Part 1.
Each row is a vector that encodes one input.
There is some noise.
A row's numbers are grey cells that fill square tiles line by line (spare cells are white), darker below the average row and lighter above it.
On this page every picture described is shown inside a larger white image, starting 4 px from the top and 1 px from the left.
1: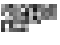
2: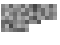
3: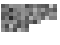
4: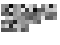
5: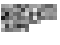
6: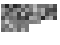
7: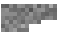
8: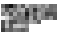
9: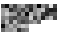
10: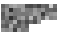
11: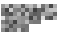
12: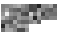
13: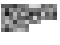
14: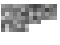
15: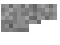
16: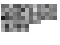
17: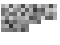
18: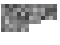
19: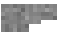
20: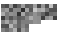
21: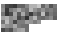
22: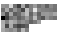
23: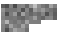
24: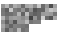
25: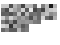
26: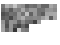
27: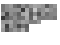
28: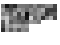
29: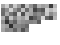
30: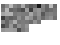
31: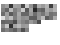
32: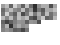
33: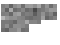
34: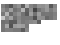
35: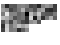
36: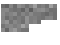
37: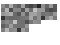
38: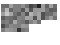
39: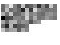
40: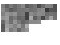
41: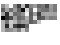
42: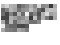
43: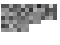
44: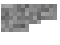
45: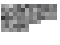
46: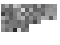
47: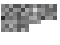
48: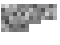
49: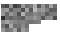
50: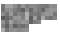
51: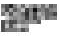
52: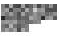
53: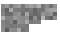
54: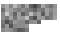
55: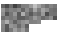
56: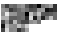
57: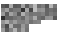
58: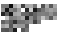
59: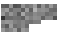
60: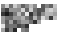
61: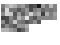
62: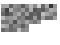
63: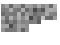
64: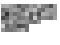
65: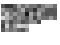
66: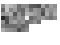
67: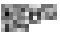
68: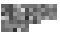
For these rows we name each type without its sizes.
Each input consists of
a list of points on a line.
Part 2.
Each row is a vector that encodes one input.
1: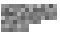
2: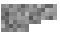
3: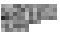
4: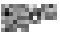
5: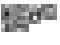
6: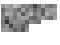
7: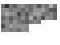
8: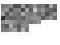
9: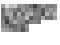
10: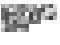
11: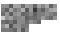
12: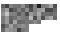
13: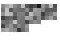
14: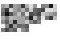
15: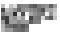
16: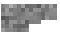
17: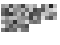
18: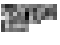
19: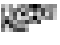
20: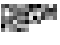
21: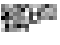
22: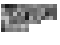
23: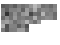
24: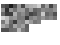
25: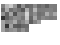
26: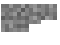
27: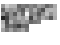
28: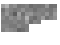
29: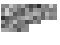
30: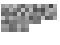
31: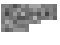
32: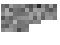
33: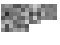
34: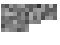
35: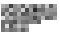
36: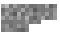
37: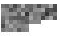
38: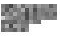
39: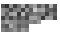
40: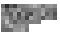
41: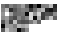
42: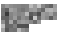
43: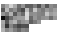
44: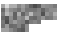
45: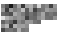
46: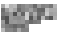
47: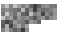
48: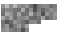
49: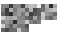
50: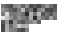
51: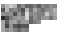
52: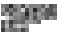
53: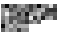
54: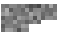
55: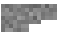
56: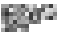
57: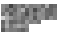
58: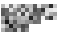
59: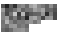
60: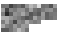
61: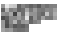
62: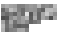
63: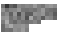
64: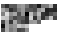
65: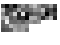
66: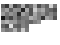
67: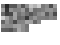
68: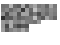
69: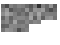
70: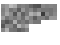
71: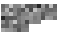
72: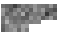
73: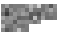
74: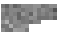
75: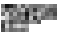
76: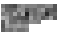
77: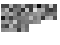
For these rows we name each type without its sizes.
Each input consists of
a label and a point on a line.
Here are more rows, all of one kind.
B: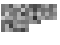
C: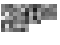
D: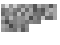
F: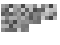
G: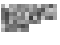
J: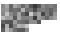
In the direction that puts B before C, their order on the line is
B, F, C, G, D, J.
